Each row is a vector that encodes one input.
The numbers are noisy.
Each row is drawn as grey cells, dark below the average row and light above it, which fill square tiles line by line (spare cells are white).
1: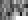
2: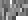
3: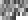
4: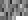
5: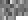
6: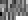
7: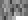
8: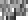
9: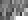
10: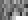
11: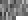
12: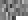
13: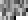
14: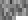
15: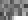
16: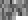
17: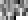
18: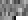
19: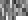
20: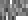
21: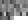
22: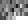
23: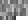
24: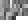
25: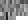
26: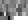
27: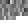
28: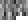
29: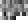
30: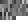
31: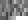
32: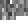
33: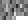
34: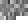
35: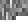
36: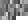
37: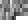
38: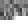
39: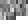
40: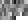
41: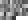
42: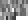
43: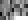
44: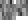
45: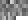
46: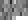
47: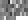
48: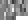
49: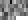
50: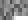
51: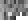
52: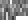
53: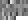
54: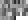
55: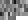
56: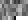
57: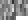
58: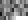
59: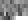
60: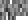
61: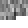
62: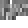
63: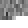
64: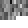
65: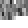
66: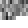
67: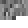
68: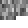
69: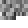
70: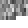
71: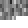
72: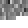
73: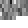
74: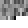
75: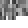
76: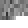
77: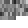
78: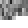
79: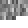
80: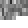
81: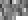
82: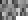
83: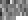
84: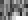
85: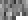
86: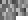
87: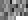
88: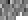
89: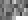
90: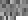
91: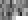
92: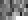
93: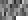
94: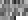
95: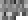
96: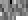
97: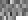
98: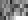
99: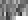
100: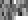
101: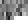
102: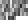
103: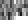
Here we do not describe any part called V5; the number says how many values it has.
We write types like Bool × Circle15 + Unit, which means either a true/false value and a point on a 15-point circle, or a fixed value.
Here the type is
Bool × (Line4 + V5).
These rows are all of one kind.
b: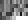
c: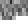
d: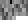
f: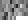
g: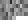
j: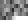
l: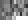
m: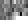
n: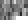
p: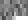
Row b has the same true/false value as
l, m and n.
